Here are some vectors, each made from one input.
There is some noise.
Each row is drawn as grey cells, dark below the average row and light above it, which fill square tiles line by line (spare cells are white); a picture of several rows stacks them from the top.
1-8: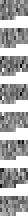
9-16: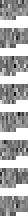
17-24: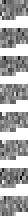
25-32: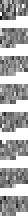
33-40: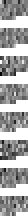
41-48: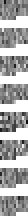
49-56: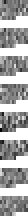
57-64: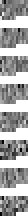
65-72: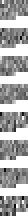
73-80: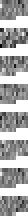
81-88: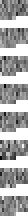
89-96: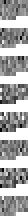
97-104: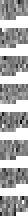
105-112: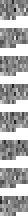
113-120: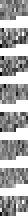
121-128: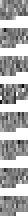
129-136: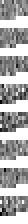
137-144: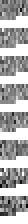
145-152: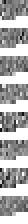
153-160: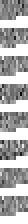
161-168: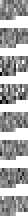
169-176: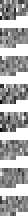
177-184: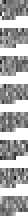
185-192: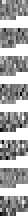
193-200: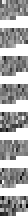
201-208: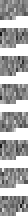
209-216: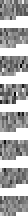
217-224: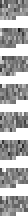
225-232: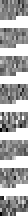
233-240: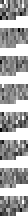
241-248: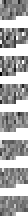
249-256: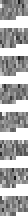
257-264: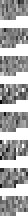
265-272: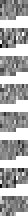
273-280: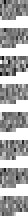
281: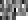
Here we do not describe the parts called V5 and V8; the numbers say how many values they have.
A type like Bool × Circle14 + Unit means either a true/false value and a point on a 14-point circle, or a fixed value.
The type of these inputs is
Bool × (Line9 + V8) × V5.
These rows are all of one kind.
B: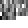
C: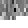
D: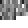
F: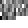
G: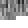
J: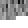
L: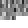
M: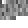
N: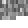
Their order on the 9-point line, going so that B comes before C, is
J, N, F, G, L, D, B, M, C.
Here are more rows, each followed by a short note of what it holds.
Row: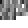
a point on a 9-point line, a true/false value and a value of V5
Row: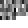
a point on a 9-point line, a true/false value and a value of V5
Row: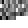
a true/false value, a value of V5 and a value of V8
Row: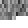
a true/false value, a value of V5 and a value of V8
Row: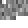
a point on a 9-point line, a true/false value and a value of V5
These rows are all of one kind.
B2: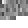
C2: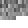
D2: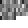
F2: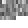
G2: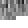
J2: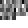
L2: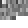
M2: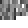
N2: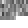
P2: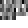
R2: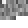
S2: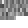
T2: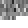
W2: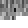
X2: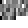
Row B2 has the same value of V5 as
F2, L2, R2 and X2.
